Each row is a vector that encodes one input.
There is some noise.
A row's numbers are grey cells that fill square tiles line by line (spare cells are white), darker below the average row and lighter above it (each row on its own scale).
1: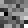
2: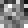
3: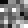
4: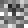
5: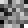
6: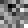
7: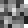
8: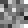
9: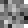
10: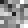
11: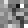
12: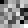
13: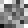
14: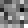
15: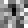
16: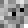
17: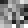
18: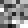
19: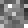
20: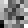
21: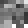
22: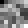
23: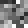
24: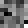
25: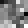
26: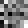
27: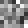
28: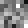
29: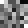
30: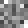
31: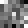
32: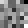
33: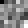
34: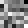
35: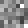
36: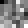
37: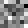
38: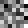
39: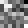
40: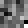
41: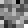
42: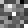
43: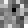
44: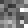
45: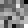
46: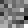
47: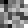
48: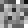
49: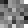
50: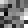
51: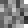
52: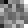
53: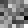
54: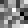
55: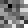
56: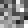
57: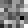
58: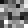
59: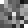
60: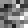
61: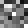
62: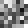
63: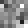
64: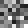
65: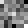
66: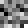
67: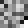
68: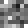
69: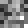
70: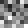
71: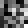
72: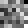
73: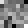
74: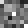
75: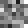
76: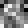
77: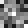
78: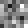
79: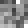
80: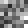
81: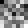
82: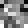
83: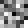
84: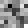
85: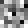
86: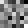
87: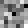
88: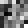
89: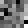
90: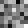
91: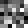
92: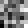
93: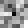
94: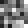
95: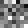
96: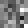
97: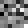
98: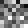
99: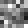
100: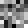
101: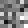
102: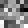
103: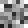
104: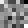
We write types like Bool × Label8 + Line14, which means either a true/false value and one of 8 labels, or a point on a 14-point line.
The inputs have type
(Bool × Bool × Bool + Unit) × Line4 + Line3 × Line3.
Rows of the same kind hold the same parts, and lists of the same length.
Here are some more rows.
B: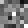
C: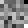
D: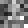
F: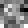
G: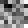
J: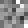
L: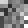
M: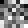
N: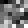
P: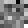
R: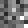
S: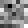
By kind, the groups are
B, C, F
D, L, R
G, J, M, N, P, S

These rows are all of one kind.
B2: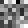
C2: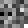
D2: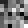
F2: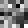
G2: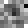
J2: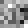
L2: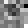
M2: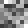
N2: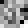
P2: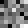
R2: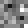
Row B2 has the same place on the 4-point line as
C2, G2, L2 and M2.
